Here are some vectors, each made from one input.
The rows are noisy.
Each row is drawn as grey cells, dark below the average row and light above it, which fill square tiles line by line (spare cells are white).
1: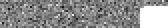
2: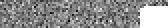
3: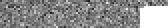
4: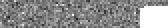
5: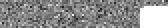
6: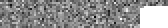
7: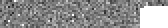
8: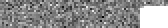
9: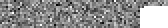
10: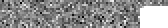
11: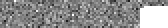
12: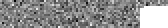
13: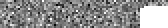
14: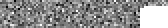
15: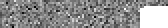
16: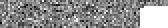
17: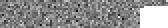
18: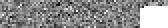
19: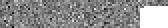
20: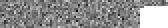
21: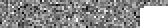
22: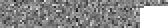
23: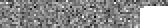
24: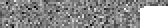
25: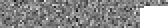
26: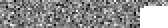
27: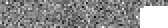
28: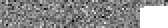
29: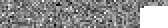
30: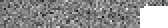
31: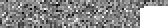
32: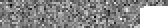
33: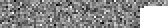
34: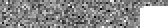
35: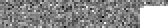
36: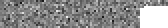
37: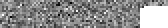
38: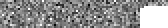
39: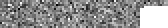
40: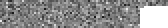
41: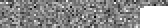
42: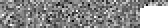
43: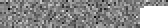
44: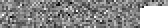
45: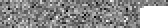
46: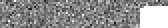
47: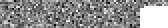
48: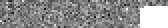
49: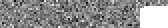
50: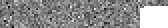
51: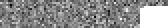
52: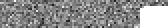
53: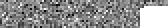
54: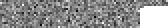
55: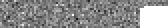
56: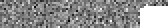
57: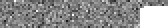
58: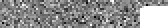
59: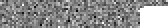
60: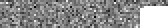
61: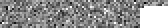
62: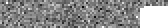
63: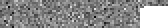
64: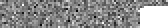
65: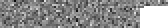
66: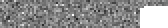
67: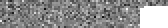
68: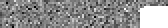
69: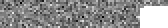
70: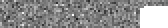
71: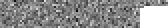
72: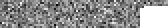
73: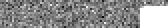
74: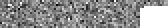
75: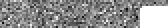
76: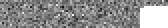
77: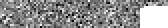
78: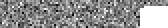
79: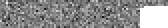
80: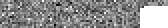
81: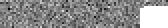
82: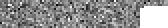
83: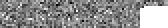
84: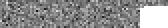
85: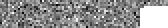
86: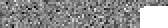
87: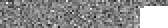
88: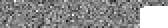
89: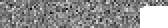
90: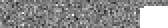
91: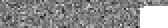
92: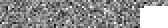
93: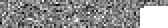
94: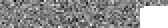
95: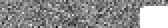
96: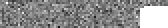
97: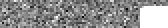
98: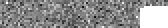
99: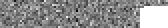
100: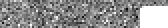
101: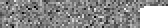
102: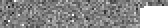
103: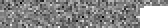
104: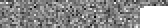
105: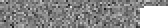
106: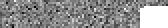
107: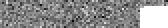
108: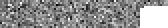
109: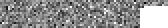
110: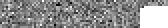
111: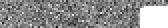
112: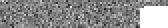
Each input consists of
a point on a 5-point line, together with either a point on a 5-point line, or a node of an 8-node tree.
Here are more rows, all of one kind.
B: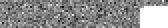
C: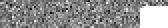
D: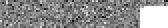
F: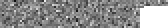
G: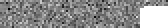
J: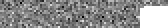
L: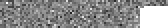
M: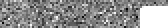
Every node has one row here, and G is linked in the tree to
B.
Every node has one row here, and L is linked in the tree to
D.
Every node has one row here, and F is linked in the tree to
J.
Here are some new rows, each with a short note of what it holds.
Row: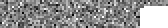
a point on each of two 5-point lines
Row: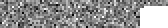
a point on each of two 5-point lines
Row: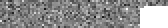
a point on a 5-point line and a node of an 8-node tree
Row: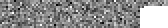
a point on each of two 5-point lines
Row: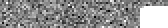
a point on a 5-point line and a node of an 8-node tree
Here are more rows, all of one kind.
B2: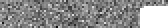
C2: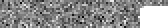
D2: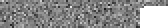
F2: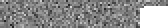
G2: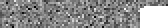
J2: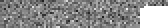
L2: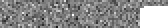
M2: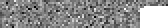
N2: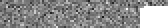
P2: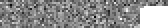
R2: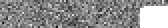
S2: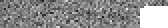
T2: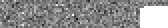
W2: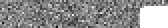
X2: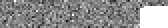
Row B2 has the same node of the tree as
L2, R2, W2 and X2.
